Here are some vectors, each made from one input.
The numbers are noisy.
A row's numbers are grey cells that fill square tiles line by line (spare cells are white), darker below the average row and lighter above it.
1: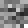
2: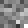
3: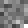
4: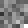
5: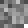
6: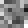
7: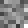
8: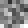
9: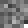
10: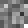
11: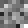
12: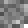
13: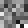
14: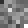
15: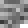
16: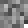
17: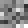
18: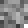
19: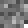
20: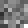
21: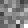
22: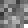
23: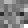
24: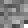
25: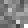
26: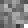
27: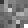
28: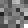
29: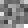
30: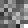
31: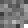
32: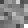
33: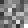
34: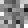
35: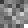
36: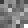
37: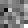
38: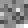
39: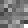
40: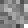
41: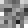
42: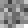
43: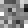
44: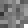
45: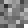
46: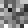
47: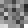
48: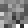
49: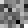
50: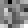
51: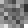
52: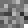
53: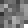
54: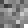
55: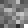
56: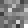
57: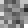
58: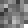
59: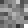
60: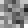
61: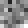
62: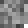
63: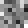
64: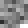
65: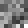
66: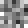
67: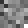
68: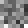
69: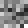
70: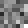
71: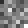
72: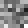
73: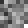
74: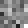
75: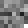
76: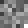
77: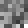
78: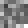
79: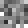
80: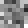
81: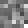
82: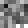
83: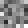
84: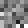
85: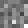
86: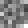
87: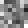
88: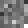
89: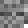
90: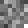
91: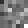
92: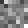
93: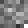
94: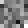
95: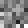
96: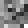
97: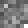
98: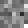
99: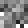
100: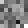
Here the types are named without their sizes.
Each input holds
either a point on a circle and a true/false value, or a label.
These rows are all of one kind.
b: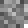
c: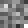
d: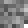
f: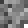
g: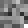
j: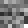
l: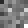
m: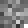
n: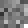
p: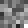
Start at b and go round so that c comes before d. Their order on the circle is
b, c, p, l, f, m, n, d, j, g.
